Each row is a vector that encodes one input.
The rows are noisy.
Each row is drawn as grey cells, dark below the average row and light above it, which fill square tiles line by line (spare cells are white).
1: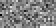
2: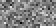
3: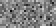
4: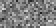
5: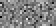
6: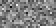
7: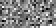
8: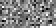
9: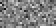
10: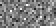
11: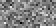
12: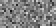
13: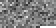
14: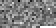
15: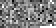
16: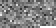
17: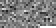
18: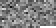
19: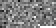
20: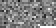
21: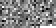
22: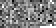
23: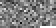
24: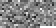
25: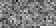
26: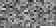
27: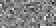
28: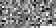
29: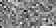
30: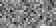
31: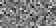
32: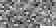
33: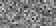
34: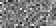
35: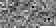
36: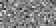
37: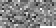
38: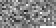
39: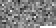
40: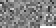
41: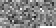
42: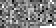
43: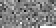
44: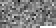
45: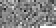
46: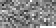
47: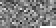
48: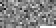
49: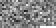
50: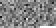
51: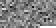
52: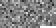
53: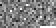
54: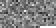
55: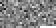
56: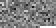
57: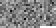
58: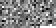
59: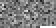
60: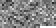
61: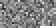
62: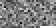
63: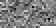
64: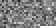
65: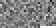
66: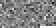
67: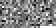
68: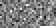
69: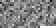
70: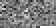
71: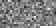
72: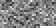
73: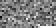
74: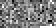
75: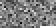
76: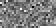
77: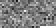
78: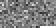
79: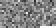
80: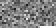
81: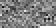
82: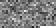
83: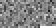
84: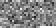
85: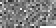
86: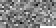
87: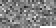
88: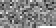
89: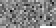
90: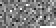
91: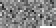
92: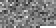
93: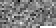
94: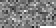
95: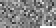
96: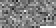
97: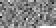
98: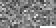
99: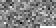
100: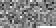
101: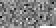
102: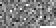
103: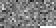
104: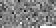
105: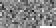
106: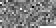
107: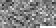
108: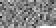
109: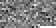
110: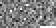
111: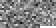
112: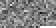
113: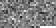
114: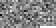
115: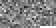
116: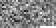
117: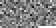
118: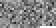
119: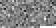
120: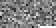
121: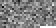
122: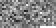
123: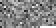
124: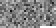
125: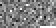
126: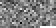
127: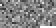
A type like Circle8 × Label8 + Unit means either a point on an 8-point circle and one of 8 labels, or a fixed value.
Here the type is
Bool × List2(Circle9).
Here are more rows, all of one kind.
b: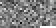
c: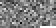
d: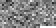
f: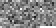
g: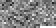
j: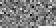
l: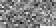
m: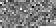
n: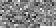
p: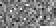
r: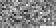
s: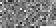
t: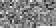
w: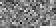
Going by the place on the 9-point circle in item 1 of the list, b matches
c, d, g and w.
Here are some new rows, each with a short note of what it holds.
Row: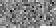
a true/false value, together with a list of two items
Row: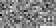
a true/false value, together with a list of one item
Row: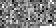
a true/false value, together with the empty list
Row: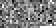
a true/false value, together with the empty list
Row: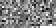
a true/false value, together with the empty list
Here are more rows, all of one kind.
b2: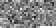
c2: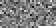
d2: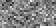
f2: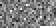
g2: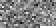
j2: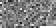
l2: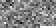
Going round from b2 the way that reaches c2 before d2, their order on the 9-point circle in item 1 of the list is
b2, c2, f2, d2, l2, g2, j2.
